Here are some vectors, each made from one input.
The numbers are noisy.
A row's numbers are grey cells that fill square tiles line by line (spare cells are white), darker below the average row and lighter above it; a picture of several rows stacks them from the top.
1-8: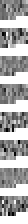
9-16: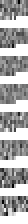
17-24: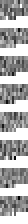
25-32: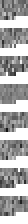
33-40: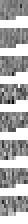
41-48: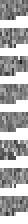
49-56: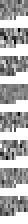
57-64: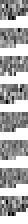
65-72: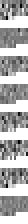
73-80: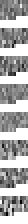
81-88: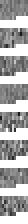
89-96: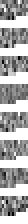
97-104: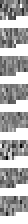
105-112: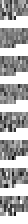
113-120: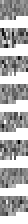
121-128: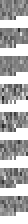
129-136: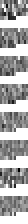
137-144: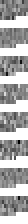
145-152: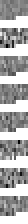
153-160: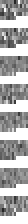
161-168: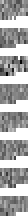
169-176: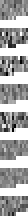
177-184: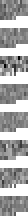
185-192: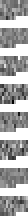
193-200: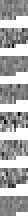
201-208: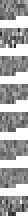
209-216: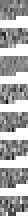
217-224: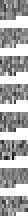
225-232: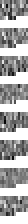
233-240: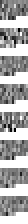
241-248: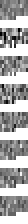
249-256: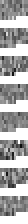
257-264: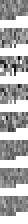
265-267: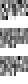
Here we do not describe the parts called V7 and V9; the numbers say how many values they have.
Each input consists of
either one of 10 labels, a true/false value and a value of V9, or a value of V7.
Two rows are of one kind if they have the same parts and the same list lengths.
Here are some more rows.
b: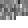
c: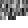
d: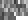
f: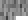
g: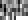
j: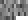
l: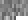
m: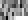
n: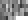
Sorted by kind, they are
b, c, f, l, m
d, g, j, n

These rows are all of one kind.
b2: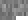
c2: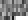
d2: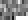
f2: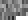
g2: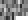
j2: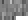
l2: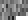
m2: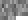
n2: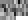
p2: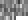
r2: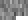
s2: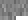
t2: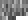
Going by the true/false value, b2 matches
g2, l2 and s2.
